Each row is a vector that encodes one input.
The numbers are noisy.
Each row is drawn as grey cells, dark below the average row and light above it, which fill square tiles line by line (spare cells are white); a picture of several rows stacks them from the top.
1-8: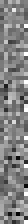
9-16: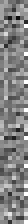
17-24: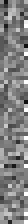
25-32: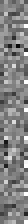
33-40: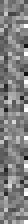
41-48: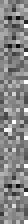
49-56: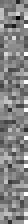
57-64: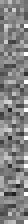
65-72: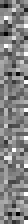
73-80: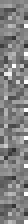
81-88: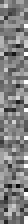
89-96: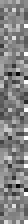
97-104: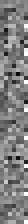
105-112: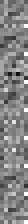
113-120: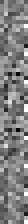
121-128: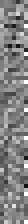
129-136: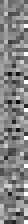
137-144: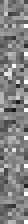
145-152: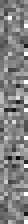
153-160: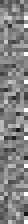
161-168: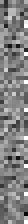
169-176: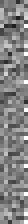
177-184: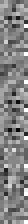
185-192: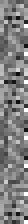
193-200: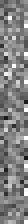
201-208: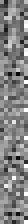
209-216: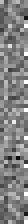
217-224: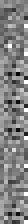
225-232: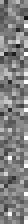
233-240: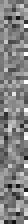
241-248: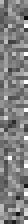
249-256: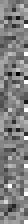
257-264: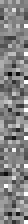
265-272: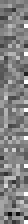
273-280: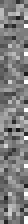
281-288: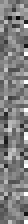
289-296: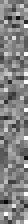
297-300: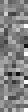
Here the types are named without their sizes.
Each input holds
a true/false value, together with either a point on a circle, or a fixed value.
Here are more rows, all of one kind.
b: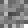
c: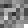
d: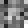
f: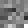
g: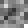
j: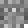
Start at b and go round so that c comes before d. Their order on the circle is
b, c, j, d, f, g.
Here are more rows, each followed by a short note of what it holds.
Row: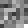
a point on a circle and a true/false value
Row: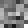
a true/false value
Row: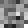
a true/false value
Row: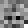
a true/false value
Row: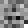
a true/false value
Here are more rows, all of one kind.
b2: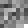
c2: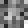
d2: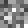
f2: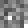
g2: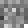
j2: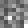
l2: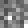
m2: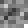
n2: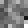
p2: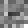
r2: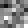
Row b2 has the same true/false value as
g2, m2, n2 and p2.
